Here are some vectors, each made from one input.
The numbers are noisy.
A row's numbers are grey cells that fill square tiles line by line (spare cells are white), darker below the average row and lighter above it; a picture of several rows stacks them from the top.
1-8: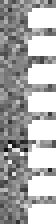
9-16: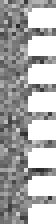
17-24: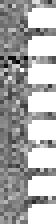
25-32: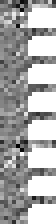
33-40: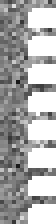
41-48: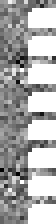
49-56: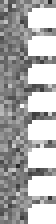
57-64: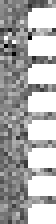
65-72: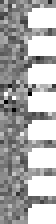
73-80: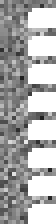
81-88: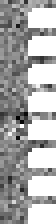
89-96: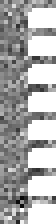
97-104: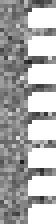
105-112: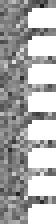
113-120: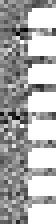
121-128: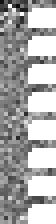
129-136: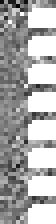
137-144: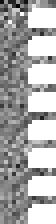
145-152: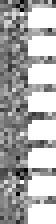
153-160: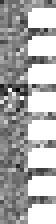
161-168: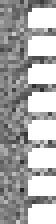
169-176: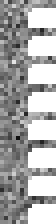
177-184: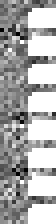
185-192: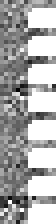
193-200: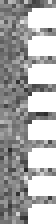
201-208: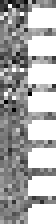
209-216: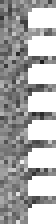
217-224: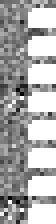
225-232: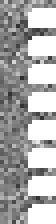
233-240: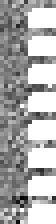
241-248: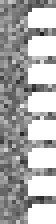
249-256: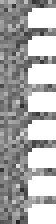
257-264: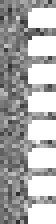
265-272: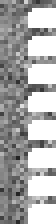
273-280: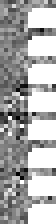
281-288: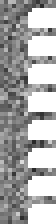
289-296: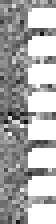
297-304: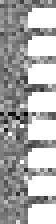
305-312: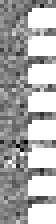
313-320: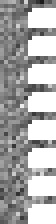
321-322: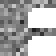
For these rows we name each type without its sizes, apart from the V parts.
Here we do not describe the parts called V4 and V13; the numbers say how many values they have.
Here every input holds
either a point on a circle, or a fixed value, or a label and a value of V13, or a true/false value and a value of V4.
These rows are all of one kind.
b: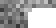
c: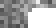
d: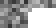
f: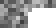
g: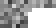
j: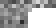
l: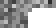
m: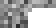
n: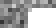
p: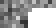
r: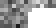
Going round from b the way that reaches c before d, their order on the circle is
b, c, l, p, d, f, j, n, r, g, m.
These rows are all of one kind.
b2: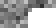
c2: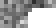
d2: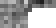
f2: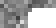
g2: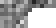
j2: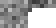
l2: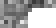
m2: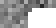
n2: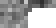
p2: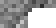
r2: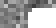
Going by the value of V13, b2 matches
m2, n2 and p2.
